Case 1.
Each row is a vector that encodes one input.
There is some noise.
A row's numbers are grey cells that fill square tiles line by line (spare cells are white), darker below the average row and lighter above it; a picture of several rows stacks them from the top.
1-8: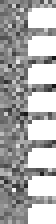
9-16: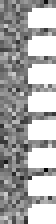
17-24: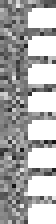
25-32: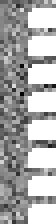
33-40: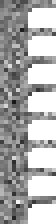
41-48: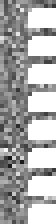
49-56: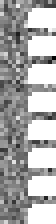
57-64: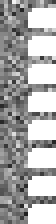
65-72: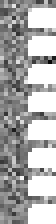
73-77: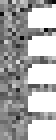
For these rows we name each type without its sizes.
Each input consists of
a label and a point on a line.
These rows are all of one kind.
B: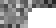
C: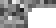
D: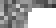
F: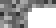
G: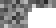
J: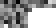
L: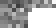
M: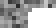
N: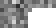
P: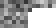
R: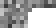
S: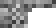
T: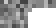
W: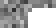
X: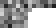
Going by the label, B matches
D, R, S and X.
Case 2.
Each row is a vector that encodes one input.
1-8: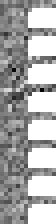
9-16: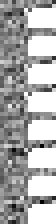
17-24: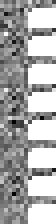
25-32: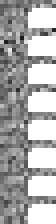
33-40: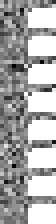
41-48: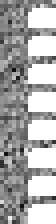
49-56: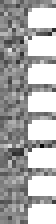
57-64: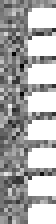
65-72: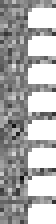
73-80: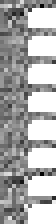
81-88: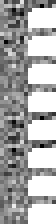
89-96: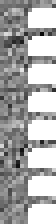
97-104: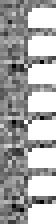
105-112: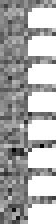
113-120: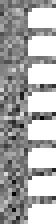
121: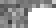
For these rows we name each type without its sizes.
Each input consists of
either a point on a circle, or a label.
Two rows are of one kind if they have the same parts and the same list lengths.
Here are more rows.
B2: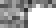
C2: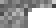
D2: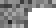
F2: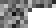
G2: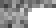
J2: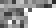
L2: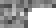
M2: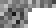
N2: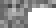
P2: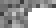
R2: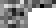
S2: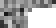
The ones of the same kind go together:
B2, C2, D2, G2, L2, N2, P2
F2, J2, M2, R2, S2

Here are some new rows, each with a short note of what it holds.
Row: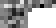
a point on a circle
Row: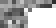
a point on a circle
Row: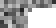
a point on a circle
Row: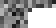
a point on a circle
